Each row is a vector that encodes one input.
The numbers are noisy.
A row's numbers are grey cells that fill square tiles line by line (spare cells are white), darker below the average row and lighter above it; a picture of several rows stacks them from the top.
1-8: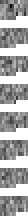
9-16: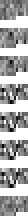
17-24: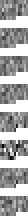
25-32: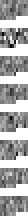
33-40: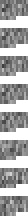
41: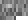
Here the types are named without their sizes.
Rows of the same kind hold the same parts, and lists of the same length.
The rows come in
3 kinds.
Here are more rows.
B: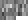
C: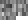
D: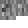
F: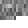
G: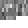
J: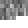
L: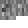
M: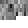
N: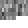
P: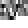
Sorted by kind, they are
B, F, G, M, N
C, D, J, L
P

